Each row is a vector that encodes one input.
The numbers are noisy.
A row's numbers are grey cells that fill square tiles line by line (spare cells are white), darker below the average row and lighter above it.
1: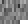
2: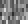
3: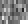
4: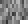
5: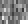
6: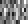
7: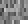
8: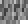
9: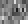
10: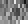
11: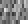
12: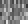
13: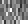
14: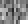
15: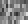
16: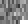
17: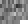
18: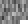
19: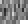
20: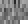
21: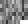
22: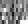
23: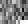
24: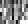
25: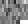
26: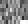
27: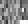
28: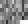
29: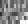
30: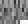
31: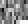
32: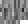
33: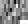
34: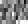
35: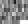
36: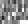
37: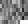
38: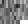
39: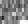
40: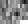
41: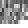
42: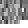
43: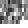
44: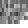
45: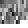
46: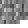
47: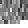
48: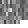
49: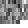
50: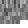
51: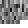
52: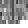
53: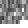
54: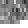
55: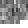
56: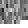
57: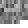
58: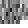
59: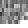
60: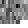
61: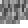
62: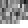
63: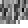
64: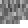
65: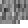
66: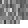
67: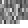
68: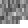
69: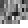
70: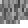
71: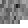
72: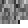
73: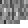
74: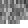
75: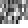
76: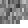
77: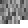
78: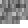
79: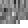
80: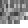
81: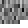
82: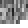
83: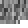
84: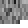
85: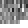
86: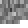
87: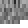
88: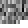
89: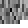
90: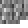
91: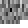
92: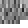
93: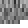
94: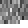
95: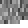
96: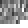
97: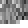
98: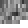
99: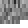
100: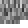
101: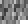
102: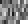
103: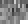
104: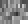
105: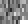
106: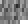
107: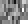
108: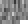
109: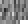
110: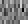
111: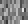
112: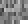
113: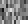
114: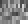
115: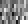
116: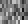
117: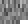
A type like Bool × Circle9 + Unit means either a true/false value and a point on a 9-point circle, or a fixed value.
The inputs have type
Bool × Bool × Bool + (Line4 + Line6) × Line6.
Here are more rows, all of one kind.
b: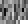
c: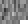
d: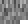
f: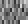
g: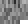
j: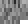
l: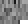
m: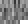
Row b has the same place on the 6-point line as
c and d.
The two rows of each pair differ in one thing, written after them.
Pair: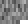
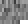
the place on the 6-point line
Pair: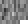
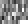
the place on the 4-point line
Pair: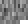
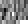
the place on the 4-point line
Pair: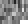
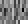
the place on the 4-point line
